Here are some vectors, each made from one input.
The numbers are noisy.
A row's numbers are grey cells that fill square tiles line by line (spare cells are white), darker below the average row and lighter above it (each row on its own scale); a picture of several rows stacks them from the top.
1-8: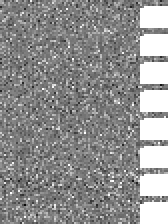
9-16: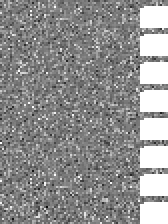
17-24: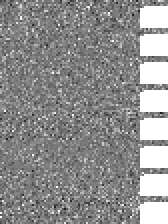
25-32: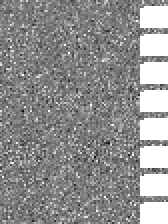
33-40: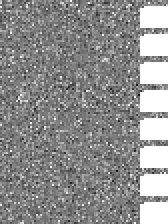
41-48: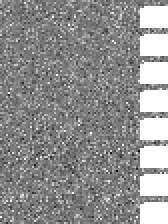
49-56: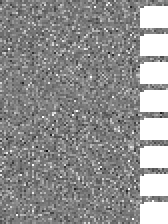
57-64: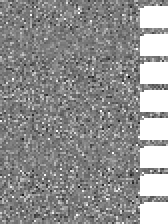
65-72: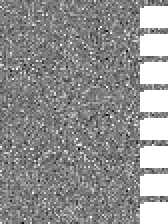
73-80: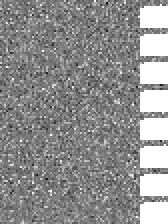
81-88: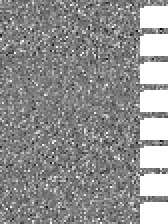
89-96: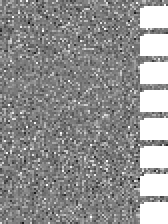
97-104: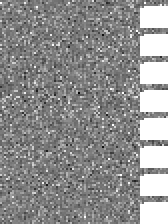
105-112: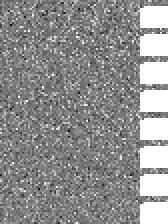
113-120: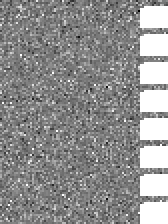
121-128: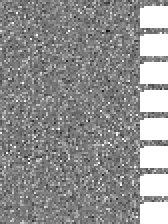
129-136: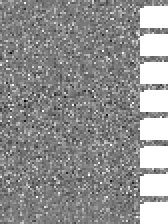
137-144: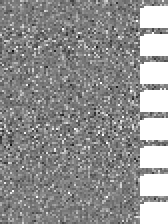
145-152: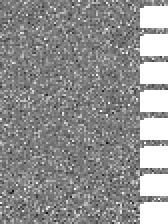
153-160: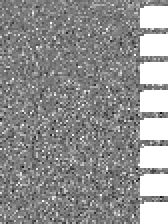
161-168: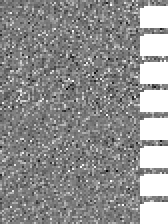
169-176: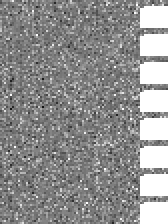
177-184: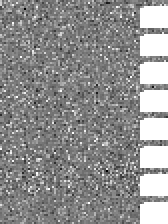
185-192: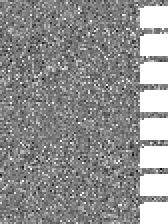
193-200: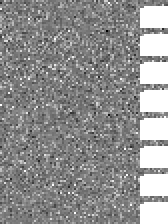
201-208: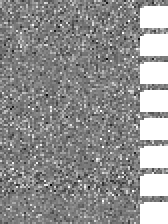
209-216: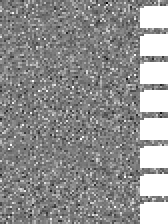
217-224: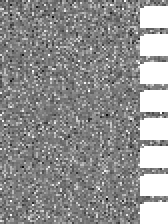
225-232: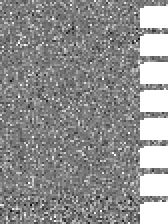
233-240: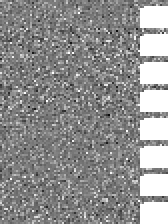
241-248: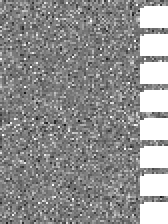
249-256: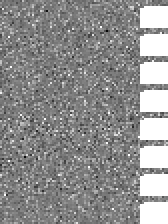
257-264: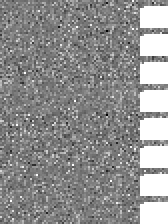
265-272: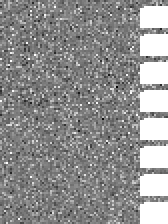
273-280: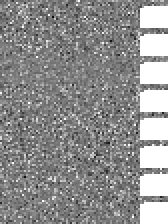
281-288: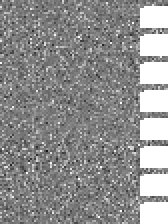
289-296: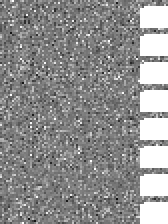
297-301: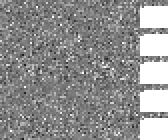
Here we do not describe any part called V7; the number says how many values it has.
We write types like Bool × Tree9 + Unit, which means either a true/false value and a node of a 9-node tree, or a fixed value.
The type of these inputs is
(Bool × Tree11 + Unit) × Line11 × V7 + Line9.
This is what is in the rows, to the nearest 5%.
About 15% of them hold a point on a 9-point line. The rest hold a point on an 11-point line and a value of V7, together with either a fixed value, or a node of an 11-node tree and a true/false value.
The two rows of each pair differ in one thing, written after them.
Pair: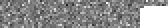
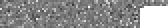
the value of V7
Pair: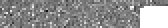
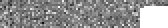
the value of V7
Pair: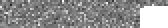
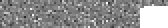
the true/false value
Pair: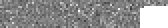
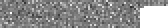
the value of V7
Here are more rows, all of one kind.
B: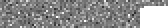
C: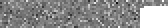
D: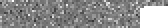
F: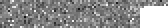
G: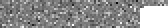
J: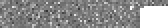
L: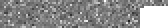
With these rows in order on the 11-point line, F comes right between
B and J.
